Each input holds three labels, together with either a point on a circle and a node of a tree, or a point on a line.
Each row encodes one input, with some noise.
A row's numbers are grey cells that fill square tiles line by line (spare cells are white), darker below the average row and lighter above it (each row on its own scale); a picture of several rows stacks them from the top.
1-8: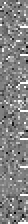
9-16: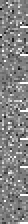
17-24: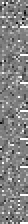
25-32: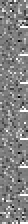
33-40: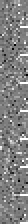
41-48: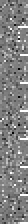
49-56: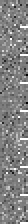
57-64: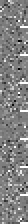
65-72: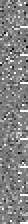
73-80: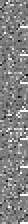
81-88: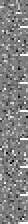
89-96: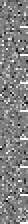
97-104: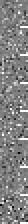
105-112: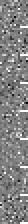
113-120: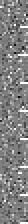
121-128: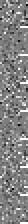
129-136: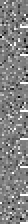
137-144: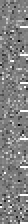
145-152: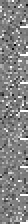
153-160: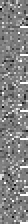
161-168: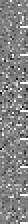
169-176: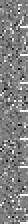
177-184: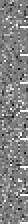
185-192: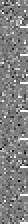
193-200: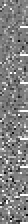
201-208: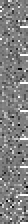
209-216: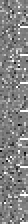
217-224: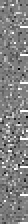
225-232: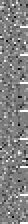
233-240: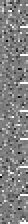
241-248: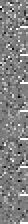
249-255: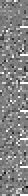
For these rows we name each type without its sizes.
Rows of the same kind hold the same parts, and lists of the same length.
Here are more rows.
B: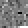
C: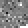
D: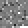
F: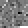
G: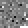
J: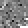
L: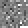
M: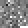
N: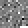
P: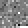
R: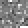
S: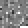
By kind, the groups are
B, F, G, J
C, D, L, M, N, P, R, S

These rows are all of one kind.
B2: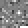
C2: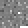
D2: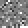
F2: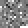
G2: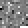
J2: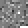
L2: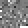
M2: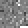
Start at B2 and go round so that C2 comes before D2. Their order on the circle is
B2, L2, C2, F2, D2, M2, J2, G2.
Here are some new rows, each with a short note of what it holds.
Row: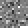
a point on a circle, three labels and a node of a tree
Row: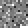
three labels and a point on a line
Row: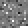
three labels and a point on a line
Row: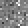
a point on a circle, three labels and a node of a tree
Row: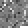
three labels and a point on a line
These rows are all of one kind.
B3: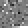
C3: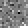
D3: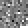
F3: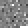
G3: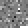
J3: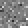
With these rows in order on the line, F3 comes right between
G3 and J3.
